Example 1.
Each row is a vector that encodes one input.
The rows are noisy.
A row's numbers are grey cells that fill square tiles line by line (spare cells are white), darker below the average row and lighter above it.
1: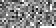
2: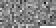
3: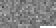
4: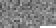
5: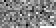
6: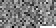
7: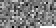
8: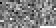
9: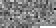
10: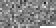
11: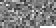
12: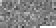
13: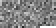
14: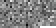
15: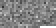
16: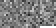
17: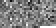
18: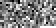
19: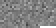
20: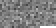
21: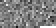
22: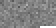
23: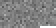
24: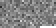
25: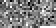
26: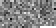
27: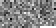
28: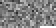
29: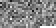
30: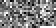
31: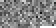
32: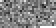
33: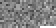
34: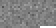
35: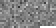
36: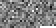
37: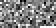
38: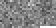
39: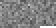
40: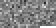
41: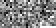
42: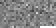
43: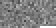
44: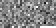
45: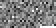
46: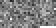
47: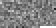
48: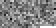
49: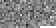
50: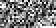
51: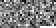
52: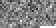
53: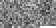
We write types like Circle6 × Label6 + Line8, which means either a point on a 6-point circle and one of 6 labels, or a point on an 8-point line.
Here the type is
Line6 + Line8.
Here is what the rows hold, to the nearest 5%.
About 35% of them hold a point on a 6-point line. The rest hold a point on an 8-point line.
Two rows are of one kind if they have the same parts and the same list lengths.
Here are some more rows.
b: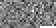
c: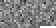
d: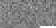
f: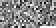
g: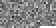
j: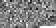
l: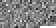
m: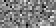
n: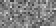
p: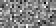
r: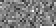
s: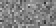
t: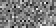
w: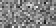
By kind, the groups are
b, c, d, g, m, n, p, r, s, t, w
f, j, l

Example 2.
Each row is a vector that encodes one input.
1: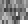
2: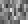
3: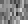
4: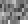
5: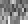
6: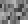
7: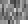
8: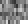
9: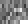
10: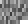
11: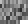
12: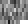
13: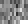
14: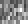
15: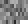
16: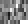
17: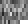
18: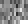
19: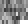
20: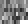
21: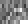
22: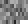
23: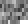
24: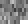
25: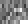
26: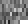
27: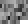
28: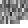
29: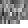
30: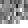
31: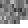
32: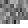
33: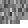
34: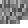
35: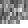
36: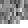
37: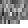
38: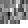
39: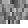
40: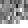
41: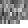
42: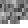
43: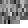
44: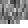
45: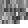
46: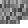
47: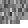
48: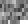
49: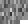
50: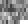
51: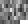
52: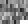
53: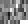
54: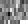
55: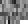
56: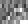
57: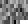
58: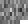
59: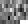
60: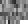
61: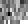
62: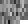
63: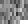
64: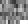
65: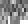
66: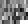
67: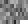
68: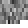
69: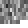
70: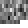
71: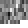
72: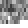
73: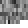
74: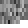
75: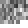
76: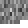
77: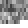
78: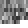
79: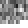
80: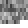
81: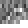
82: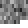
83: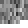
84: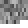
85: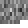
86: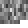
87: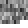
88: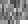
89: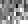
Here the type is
Label6 + Line9.
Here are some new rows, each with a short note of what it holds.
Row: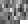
a point on a 9-point line
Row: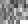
one of 6 labels
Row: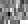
a point on a 9-point line
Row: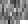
one of 6 labels
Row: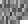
a point on a 9-point line
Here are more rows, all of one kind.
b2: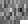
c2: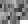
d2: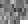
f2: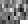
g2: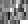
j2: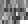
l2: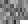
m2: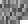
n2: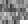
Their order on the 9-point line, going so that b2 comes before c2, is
g2, f2, b2, m2, c2, d2, l2, n2, j2.
